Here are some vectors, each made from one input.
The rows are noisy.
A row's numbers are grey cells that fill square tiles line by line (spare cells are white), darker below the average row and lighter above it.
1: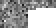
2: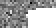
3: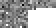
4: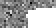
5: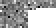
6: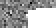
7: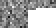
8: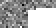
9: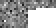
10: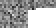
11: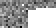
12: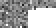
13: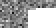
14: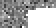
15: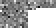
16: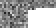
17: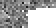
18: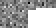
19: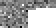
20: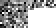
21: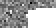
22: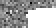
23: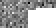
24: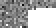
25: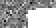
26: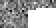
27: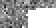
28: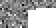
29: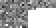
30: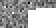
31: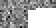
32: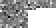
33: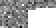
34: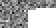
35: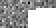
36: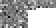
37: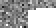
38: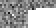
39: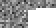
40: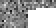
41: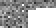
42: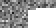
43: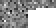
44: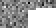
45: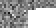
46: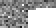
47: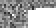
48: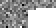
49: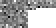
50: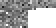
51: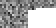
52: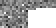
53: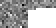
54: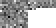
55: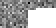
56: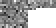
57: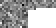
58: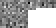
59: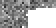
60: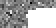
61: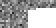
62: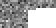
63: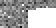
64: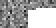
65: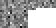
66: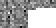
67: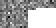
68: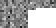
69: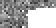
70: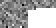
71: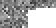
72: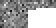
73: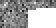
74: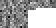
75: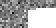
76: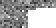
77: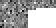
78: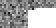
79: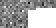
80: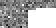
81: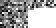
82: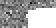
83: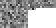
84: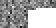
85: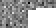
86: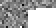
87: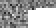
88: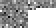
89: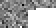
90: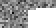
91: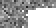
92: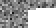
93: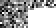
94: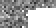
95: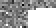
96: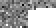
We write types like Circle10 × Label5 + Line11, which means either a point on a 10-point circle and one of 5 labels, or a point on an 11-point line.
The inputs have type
Circle11 + Unit.
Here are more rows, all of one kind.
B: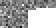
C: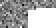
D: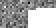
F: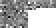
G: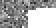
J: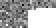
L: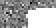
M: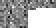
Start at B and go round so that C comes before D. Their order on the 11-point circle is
B, G, L, F, J, C, M, D.
